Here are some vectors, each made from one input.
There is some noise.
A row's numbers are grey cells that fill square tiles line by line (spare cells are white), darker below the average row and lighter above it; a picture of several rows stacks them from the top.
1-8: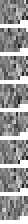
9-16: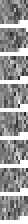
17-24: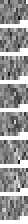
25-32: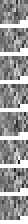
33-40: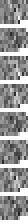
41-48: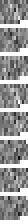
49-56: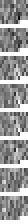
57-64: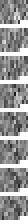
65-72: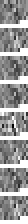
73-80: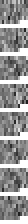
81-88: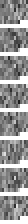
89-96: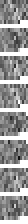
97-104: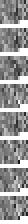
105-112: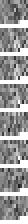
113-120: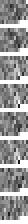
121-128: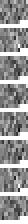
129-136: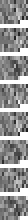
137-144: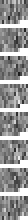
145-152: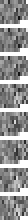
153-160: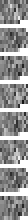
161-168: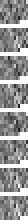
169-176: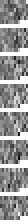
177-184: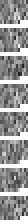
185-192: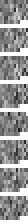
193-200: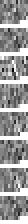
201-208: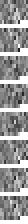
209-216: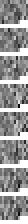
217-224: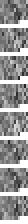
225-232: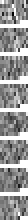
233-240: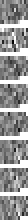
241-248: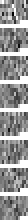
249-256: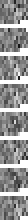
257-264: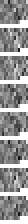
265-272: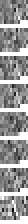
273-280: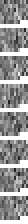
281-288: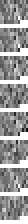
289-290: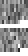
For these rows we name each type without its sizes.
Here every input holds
either a fixed value, or two labels, or a node of a tree.
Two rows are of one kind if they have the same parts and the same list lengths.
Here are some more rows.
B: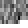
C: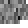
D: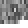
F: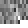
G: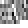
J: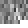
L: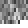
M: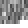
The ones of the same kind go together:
B, C, D, M
F, J, L
G

